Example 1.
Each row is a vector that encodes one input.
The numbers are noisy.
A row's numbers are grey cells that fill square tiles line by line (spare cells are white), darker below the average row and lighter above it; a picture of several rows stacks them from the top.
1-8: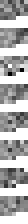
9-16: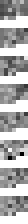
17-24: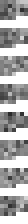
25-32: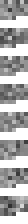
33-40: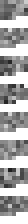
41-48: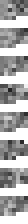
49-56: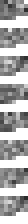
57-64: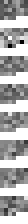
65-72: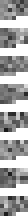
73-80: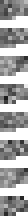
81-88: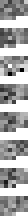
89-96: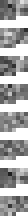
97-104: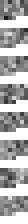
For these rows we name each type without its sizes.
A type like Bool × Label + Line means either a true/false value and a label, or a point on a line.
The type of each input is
List(Line).
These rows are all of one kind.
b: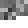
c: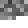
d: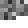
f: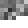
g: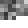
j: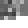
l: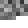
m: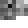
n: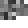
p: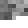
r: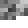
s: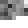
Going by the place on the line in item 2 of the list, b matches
d, f, p and r.
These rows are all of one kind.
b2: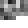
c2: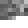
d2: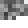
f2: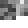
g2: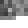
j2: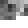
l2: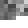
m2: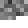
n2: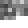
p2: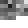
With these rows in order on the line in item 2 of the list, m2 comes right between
c2 and d2.
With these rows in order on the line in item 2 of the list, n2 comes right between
b2 and f2.
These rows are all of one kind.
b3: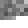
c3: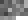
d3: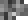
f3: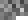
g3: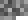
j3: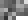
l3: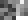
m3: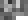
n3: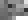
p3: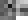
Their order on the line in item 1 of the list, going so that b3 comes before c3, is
d3, j3, l3, p3, n3, b3, c3, g3, f3, m3.
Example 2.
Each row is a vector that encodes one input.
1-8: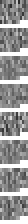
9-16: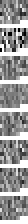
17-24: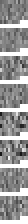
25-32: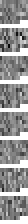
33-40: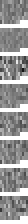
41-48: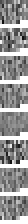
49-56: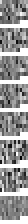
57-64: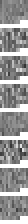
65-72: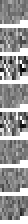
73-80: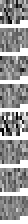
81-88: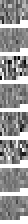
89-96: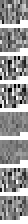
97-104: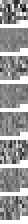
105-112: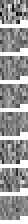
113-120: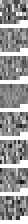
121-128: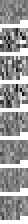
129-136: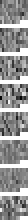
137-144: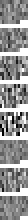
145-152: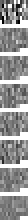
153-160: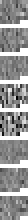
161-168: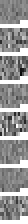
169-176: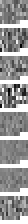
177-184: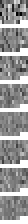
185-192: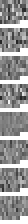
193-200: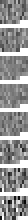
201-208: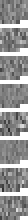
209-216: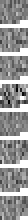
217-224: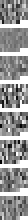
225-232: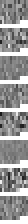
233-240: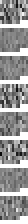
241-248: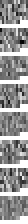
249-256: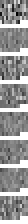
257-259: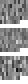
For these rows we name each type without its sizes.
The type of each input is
List(Line).
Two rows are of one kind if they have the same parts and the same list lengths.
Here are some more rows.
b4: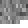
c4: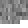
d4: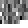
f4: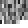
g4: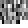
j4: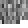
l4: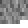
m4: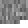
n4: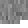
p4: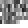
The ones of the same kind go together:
b4, c4, f4, n4, p4
d4
g4, j4, l4, m4

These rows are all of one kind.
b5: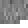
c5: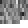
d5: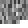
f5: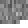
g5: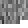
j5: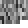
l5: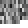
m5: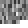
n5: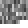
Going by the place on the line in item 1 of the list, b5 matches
f5, g5 and j5.
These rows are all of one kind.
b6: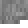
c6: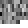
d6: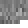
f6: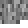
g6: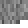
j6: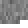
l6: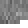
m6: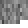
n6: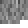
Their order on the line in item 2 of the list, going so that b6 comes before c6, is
g6, d6, b6, f6, c6, j6, l6, m6, n6.
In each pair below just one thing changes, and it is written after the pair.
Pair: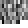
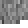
the place on the line in item 1 of the list
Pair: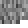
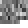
the place on the line in item 1 of the list
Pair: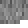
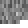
the place on the line in item 2 of the list
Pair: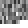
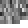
the place on the line in item 2 of the list
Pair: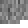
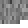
the place on the line in item 1 of the list
